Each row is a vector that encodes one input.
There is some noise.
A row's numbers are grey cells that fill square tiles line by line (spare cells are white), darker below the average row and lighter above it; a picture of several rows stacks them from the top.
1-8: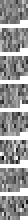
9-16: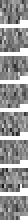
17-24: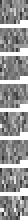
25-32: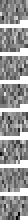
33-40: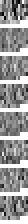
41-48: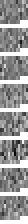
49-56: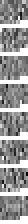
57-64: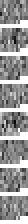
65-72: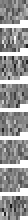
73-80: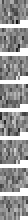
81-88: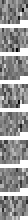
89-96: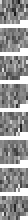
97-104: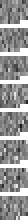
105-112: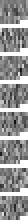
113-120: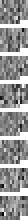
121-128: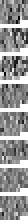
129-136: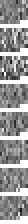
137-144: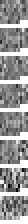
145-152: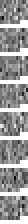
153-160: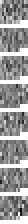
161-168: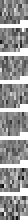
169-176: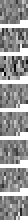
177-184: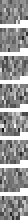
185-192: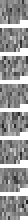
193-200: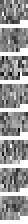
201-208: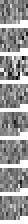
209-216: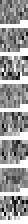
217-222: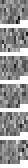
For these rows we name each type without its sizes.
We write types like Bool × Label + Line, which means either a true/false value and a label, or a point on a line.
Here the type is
Bool × Bool × Bool × (Circle + Unit).
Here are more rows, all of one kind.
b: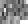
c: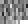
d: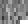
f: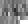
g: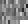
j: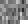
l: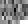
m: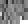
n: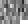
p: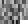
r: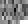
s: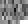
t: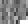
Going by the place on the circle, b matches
d and t.
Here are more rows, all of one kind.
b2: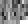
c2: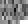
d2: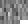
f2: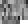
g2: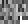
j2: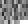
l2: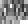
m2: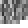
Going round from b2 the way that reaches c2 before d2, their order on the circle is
b2, l2, g2, m2, f2, j2, c2, d2.
